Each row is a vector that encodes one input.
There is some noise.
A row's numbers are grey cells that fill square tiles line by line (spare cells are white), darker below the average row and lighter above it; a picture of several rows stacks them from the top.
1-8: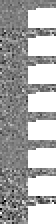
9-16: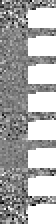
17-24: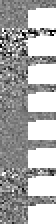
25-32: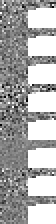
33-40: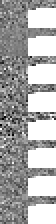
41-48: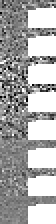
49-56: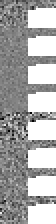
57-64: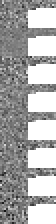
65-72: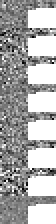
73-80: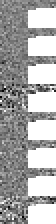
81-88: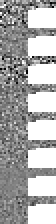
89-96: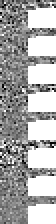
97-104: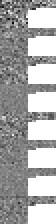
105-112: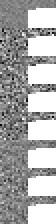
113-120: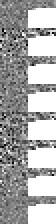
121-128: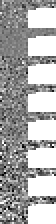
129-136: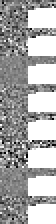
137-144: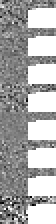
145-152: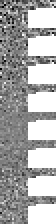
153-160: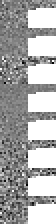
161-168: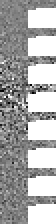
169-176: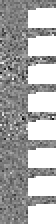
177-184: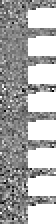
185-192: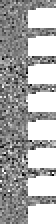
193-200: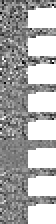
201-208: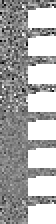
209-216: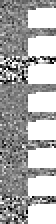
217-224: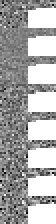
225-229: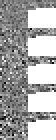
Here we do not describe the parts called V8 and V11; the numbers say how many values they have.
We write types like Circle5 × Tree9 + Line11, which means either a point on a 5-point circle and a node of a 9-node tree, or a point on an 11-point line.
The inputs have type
(Bool × Bool × Bool × Bool × Bool + V8) × Line6 × V11.
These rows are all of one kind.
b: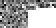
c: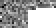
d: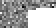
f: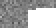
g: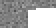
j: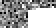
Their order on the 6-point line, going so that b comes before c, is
d, b, f, c, g, j.
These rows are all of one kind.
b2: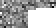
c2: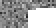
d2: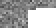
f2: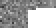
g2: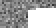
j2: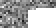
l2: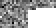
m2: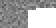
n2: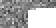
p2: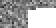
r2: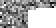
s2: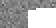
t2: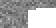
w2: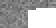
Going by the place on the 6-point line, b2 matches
f2, n2, r2 and s2.
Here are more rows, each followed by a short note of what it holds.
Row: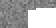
a point on a 6-point line, five true/false values and a value of V11
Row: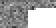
a point on a 6-point line, a value of V8 and a value of V11
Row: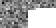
a point on a 6-point line, a value of V8 and a value of V11
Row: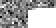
a point on a 6-point line, a value of V8 and a value of V11
